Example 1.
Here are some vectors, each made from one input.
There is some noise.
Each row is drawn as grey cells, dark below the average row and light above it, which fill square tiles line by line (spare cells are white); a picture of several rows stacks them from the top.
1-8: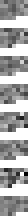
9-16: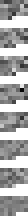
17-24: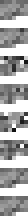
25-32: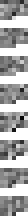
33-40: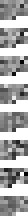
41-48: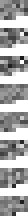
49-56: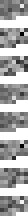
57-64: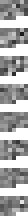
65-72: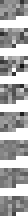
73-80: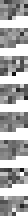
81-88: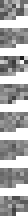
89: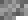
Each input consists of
a node of a 15-node tree.
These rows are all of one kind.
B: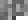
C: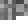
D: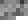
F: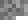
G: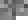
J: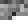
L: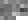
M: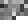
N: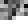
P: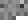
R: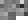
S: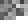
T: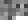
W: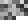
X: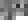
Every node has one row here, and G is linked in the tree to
B and N.
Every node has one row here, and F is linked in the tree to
P and S.
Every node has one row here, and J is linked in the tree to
D and S.
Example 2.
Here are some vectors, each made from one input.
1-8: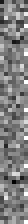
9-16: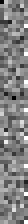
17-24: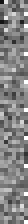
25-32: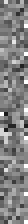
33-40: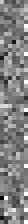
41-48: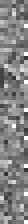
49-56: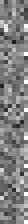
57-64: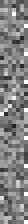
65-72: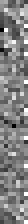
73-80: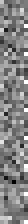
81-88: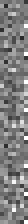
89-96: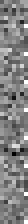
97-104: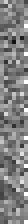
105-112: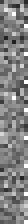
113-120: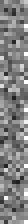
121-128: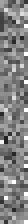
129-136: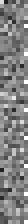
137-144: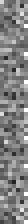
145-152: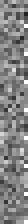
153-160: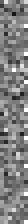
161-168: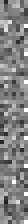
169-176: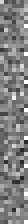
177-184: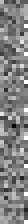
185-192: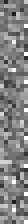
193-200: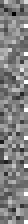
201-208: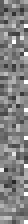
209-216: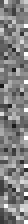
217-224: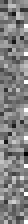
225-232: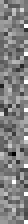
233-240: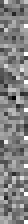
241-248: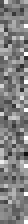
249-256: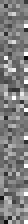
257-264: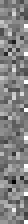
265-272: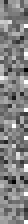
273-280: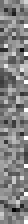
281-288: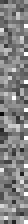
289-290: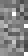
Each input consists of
a point on a 15-point line.
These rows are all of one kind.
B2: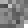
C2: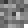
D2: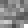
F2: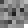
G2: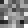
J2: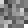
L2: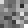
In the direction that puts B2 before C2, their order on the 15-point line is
L2, J2, D2, B2, G2, F2, C2.
